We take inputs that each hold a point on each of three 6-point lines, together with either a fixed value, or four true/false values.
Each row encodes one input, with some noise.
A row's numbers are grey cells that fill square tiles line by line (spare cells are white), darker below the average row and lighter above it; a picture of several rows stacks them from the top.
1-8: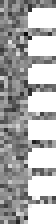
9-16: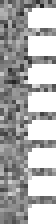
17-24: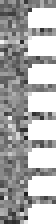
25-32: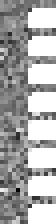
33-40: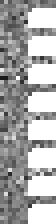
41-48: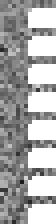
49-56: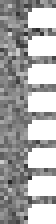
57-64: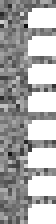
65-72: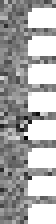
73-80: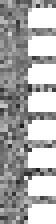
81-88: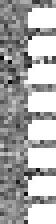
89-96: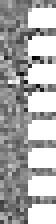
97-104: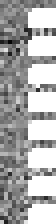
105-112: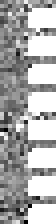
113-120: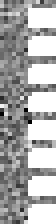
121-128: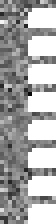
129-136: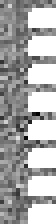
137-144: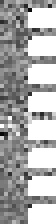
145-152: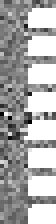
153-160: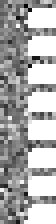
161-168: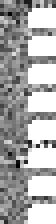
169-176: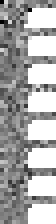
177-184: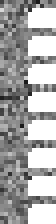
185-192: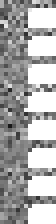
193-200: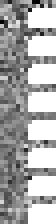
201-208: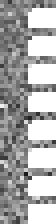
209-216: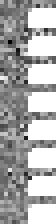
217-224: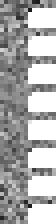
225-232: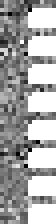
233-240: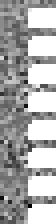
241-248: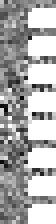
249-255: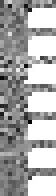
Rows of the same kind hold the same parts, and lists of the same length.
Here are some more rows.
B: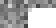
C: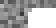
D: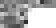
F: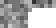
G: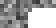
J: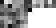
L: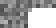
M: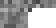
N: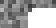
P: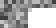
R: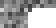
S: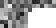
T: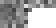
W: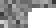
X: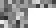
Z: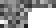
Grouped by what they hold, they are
B, C, D, F, G, L, M, N, P, R, S, T, W, X, Z
J

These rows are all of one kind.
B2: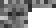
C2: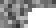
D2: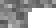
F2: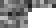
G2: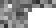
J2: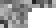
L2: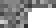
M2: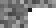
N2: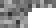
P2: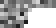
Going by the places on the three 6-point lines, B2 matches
F2 and L2.
